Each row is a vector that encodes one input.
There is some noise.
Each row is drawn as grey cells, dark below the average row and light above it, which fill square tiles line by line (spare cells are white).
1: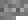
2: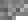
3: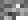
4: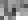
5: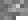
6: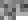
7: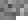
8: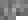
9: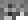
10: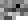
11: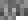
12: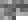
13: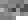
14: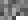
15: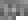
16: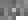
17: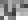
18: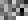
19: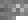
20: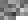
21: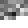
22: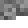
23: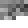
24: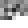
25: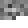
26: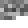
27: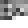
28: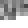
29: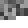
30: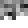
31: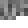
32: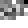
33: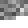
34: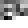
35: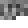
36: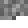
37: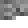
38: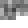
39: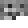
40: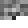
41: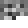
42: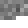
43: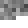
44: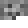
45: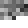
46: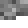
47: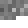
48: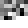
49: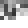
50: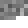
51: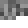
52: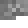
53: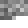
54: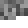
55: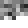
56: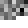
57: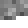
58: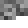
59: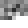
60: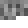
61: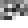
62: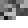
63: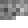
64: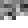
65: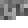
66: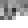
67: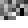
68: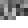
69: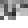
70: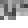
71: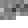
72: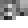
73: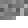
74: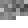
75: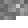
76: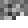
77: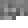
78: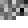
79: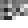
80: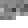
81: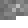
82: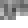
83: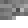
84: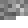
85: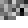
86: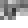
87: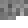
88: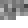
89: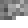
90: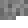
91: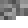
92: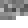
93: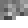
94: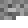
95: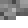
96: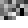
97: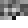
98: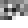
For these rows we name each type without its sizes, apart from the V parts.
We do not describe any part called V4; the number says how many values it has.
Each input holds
a list of items, each a true/false value and a value of V4.
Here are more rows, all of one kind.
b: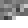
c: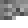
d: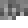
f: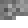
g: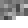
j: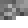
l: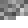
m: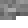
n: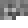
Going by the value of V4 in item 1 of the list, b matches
g and l.
